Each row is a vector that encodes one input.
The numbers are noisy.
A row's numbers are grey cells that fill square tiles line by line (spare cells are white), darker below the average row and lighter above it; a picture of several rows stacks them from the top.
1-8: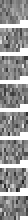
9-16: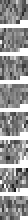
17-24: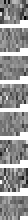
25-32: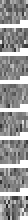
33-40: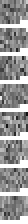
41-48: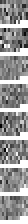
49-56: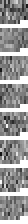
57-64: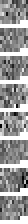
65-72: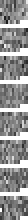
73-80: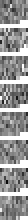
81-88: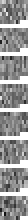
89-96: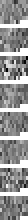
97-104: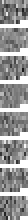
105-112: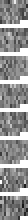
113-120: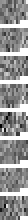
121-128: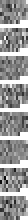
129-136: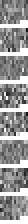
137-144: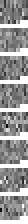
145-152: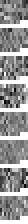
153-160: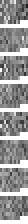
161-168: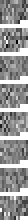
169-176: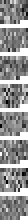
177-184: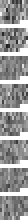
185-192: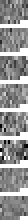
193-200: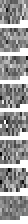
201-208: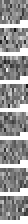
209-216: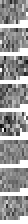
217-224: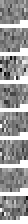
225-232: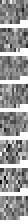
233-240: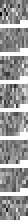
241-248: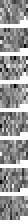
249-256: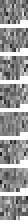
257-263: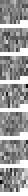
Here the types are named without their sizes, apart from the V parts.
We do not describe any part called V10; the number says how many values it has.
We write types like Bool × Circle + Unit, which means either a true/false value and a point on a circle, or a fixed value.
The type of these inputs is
Line × (List(V10) + Tree).
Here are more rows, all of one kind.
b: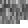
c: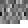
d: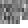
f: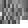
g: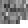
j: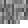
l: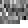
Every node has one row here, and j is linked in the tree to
l.
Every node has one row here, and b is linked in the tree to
d.
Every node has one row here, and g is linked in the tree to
c and f.
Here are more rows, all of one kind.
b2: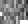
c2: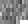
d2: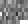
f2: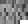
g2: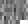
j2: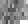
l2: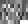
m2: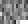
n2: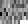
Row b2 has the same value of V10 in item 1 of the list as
g2 and n2.
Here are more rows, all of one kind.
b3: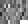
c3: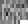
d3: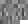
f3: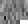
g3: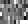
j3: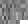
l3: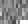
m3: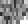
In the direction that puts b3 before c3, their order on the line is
j3, b3, d3, c3, l3, g3, f3, m3.
